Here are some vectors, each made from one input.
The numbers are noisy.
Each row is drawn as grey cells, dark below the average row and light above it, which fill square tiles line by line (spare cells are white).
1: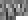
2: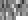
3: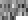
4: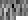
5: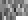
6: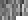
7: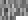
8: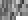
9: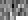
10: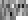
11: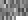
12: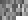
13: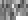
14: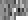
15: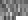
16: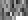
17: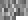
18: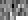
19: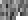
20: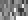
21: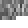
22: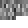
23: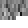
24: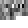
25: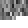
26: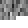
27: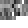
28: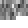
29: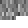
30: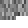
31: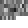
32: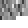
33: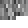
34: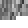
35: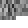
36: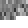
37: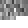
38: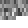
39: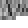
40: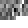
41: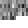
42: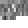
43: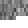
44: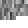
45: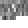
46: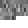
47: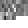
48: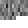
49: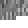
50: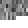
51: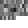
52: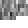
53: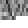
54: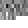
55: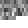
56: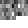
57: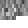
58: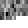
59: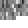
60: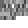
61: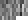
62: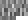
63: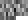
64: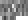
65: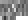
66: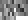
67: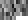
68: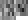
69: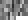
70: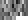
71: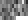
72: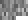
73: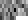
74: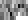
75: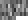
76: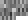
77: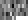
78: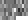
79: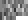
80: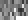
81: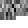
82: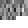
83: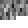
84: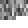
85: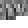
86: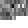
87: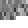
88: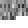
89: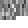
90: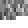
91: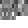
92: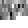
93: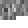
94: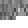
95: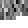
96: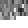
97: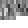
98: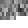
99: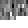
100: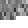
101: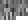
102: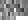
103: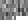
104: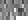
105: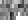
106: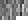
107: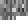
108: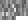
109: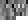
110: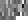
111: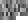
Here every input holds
a point on each of two 6-point circles and three true/false values.
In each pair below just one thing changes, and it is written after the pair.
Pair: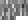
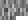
one of the three true/false values
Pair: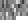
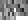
the place on one of the two 6-point circles
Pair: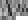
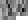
the place on one of the two 6-point circles
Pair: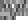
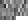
one of the three true/false values
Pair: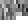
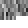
one of the three true/false values
